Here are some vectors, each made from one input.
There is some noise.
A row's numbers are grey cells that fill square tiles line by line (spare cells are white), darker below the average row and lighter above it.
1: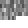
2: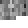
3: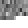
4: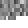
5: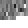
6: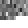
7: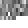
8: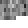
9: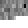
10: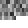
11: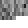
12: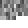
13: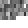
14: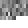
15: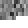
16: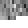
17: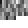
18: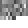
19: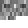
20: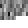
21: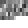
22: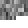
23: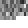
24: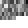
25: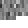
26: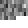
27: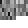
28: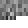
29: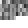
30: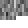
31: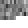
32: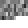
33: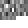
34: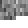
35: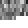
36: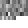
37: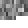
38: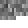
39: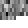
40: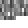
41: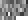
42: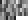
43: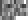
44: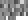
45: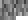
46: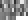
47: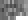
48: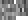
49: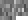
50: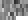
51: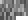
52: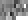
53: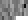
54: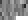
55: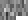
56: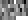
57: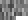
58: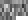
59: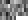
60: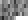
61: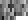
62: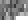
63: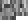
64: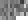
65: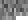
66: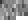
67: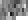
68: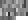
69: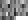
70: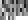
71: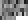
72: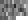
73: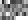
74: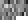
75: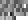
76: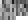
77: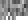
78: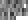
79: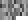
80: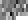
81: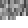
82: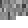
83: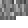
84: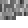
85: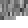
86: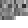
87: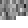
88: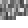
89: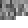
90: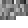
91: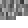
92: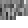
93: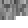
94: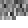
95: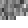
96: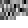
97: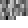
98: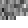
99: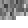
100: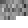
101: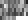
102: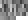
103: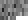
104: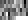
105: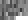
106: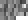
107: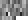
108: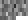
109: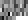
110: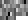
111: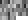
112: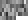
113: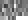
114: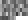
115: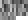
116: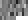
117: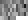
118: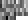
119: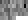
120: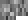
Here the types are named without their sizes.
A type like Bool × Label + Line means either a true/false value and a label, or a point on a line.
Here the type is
(Bool × Bool × Bool × Bool + Line) × Line.
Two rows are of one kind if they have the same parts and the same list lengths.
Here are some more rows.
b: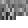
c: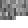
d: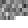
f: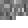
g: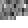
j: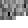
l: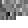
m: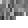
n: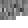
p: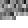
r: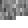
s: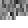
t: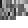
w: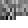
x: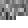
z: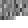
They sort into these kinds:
b, c, d, f, j, l, m, n, r, t, w, x, z
g, p, s

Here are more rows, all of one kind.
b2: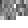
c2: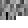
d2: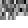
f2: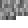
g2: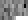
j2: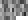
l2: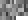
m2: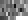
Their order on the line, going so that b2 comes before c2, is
d2, m2, j2, g2, b2, f2, c2, l2.
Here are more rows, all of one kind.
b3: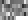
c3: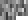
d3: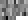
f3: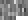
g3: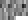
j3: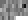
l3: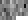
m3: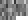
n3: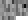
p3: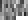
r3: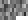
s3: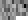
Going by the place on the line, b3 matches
j3, l3, n3 and s3.
